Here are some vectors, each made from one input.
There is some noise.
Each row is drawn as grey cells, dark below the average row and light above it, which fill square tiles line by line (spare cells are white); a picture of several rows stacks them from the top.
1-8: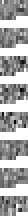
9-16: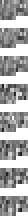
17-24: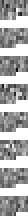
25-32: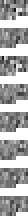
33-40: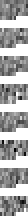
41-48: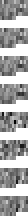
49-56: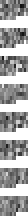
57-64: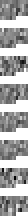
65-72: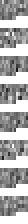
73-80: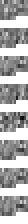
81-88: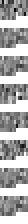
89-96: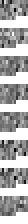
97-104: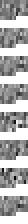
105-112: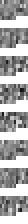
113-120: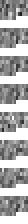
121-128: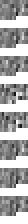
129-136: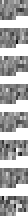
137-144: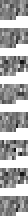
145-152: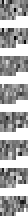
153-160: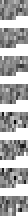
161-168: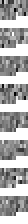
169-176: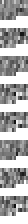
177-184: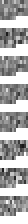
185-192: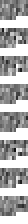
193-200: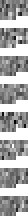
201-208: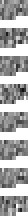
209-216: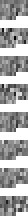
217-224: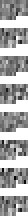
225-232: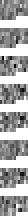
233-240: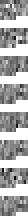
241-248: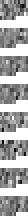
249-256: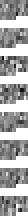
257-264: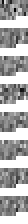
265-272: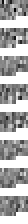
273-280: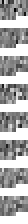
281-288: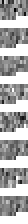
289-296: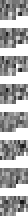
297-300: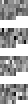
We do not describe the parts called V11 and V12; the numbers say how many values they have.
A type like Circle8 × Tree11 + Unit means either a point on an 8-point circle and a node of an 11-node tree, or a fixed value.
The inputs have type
Bool × (Unit + V11 × V12) + Line9.
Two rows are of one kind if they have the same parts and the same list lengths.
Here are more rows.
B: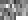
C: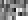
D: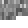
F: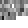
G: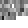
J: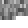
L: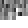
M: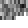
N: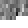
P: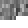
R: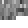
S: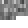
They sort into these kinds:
B, F, G
C, L, M
D, J, N, P, R, S

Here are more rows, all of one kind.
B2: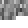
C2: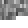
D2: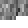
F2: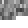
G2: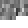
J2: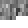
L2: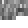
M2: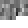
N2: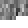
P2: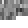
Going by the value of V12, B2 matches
J2, M2 and N2.
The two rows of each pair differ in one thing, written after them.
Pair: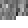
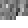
the value of V11
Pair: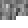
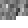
the value of V11
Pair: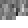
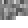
the true/false value
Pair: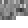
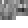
the value of V12
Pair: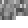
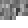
the true/false value
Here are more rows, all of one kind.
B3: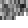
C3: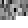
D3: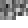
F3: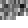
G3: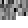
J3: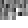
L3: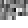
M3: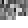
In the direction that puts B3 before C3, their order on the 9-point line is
B3, F3, D3, J3, L3, M3, C3, G3.
